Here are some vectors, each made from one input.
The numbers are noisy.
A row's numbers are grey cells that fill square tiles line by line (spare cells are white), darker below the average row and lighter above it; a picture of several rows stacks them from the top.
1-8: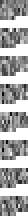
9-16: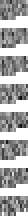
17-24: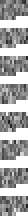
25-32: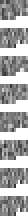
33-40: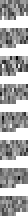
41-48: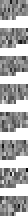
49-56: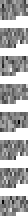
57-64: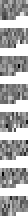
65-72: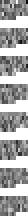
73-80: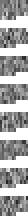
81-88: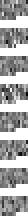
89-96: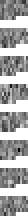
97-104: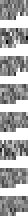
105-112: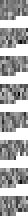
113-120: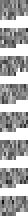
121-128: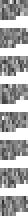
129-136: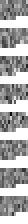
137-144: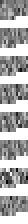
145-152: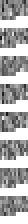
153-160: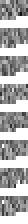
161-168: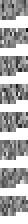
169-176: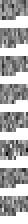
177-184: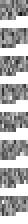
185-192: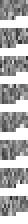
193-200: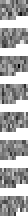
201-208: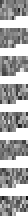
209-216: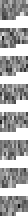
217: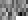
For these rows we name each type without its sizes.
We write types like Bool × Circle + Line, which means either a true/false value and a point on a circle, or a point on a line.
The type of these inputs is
Line + Tree.
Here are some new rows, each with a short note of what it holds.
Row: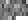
a node of a tree
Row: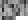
a node of a tree
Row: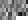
a point on a line
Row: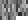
a point on a line
